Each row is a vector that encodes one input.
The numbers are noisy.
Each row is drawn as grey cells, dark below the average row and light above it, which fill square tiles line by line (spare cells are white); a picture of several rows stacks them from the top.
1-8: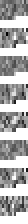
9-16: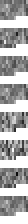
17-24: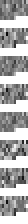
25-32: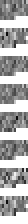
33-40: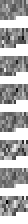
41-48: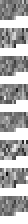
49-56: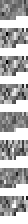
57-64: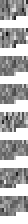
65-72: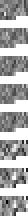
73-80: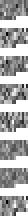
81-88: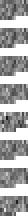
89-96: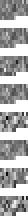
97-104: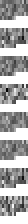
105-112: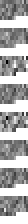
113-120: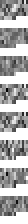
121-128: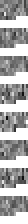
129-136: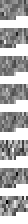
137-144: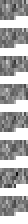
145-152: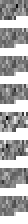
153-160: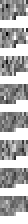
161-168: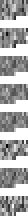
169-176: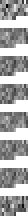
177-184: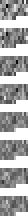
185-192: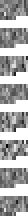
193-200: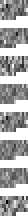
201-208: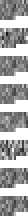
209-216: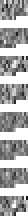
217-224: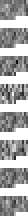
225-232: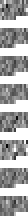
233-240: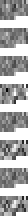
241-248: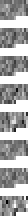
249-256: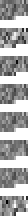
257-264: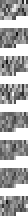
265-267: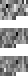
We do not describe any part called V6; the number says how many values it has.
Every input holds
either a point on an 11-point line, or a true/false value and a value of V6.
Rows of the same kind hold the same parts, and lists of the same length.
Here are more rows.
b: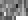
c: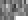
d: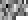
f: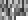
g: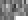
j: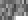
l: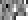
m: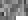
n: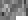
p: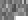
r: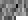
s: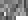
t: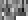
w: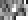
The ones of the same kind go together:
b, c, g, j, m, n, p, r, s
d, f, l, t, w

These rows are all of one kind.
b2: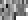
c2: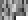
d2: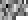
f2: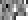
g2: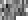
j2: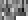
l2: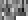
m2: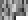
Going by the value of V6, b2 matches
c2 and m2.
